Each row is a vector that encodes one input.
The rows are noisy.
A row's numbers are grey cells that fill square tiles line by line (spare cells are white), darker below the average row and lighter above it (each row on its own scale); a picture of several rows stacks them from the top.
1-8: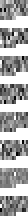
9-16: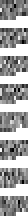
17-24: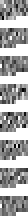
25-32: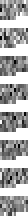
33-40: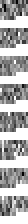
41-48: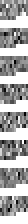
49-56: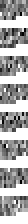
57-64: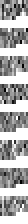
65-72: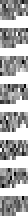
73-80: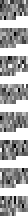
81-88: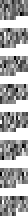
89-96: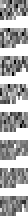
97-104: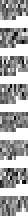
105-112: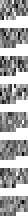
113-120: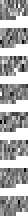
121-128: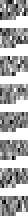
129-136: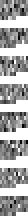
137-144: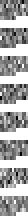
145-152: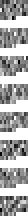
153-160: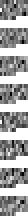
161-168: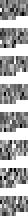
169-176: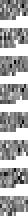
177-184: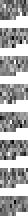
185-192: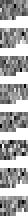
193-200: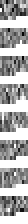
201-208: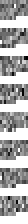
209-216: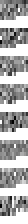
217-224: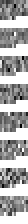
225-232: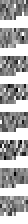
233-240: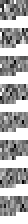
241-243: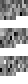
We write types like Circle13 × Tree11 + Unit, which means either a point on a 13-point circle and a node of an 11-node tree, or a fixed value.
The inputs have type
Bool × Circle11 × (Circle14 + Unit) × Tree11 + Unit.
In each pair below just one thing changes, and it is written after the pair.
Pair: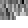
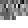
the true/false value
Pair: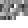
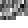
the place on the 14-point circle
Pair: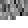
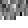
the node of the tree
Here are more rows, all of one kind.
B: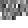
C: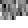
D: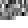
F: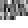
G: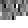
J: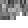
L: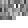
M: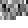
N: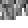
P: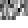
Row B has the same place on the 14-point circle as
C, D, G and N.
